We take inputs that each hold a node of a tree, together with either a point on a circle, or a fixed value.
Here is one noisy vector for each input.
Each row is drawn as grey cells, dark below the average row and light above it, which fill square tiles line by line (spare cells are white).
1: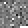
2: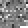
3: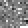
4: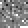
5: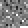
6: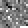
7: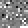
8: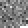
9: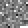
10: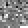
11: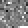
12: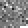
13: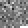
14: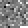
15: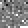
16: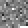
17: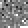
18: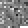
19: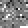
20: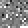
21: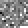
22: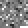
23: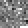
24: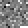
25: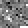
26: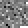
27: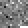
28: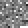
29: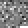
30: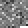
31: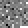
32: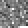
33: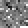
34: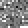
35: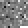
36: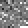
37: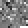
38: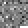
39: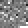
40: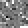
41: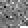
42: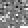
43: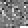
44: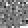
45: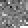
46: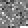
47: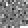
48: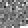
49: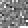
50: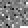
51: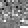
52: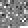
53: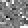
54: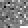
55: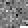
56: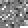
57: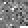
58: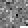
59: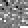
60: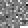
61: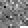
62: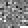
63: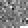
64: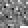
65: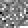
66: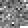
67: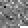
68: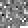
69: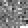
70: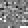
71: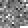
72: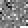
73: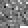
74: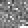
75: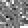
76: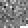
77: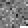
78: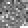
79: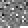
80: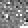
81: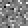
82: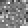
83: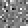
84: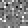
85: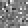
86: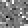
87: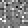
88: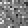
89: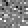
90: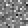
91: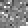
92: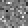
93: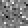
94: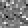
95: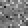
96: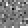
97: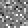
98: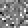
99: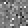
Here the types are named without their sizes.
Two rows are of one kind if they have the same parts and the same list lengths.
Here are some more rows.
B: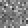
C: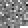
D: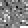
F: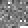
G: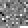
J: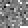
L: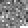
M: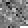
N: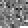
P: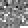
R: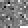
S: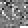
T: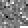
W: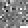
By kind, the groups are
B, C, J, R, T, W
D, F, G, L, M, N, P, S

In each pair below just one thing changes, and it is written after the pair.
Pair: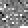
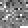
the place on the circle
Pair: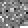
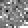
the place on the circle
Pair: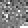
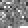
the node of the tree
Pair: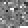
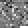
the node of the tree
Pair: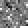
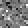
the place on the circle
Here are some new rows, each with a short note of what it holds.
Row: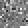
a node of a tree
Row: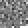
a node of a tree
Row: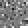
a node of a tree
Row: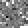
a node of a tree
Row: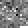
a point on a circle and a node of a tree
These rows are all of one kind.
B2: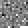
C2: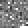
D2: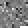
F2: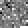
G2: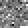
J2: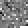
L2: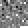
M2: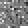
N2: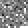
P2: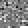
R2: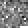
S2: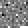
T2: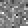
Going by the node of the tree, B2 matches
D2, P2 and S2.
